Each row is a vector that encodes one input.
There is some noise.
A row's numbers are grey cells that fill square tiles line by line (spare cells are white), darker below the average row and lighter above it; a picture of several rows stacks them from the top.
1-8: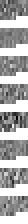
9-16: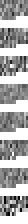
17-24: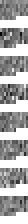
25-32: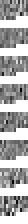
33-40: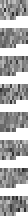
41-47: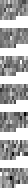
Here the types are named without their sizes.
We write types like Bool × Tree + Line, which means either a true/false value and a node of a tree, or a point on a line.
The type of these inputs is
List(Line).
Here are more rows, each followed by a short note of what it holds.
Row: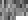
a list of two items
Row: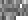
the empty list
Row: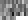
the empty list
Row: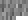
a list of one item
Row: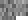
a list of two items
